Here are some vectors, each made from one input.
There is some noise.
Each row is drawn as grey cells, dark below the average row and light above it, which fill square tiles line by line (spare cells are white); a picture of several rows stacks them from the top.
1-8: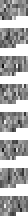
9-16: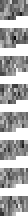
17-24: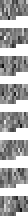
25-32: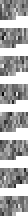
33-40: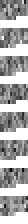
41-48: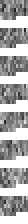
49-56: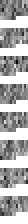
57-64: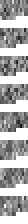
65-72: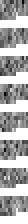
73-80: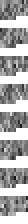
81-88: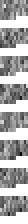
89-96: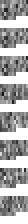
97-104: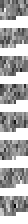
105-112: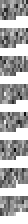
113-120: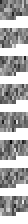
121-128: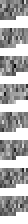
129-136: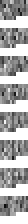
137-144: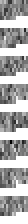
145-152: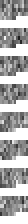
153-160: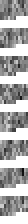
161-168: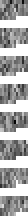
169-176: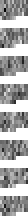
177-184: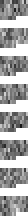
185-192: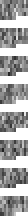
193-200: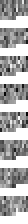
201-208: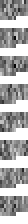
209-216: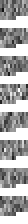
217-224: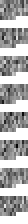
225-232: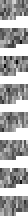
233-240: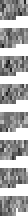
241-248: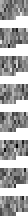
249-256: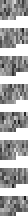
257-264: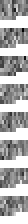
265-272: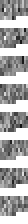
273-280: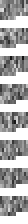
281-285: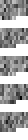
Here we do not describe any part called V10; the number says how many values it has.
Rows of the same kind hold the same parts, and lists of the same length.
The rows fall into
3 kinds.
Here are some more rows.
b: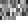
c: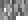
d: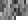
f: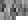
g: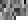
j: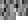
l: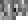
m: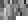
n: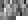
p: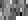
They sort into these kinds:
b
c, d, f, g, l, m, n, p
j

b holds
a fixed value.
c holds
a point on a 5-point line and a point on an 8-point line.
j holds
a true/false value and a value of V10.
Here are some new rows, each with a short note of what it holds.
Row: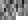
a true/false value and a value of V10
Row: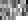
a fixed value
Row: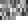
a fixed value
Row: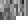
a true/false value and a value of V10
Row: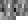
a point on a 5-point line and a point on an 8-point line
